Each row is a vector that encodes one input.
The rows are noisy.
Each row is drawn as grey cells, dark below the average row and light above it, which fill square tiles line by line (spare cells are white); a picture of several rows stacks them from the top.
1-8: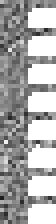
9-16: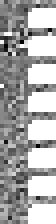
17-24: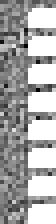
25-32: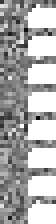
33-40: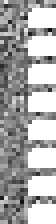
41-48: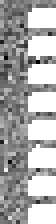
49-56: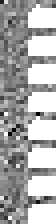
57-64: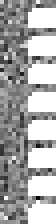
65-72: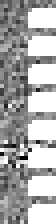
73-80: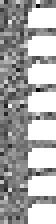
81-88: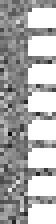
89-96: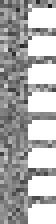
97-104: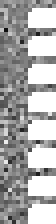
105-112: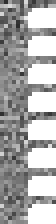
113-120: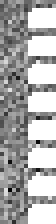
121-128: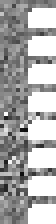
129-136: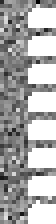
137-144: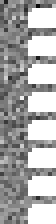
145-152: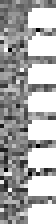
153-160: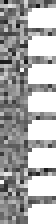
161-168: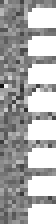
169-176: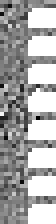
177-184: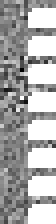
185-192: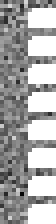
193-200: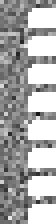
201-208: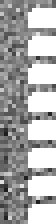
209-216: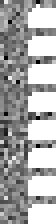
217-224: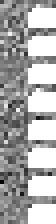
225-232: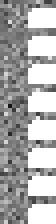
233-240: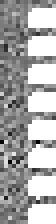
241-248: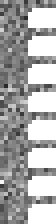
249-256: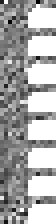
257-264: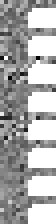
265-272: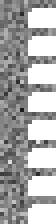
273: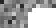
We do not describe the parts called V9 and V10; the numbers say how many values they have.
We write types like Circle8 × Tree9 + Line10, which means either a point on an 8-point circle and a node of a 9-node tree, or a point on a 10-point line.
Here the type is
Bool × Bool × Bool × Bool × Line6 × Tree11 × V9 × V10.
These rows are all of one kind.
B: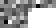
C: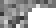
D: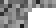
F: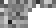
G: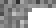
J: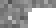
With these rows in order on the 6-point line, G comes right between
B and C.
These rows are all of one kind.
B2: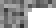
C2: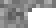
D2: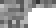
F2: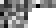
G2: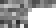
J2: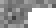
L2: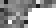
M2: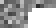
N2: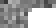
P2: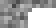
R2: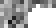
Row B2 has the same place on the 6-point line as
C2, G2, J2 and L2.
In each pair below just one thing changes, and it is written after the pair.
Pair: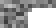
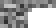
the place on the 6-point line
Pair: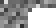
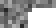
the value of V10
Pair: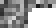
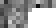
the node of the tree
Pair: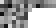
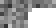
the place on the 6-point line
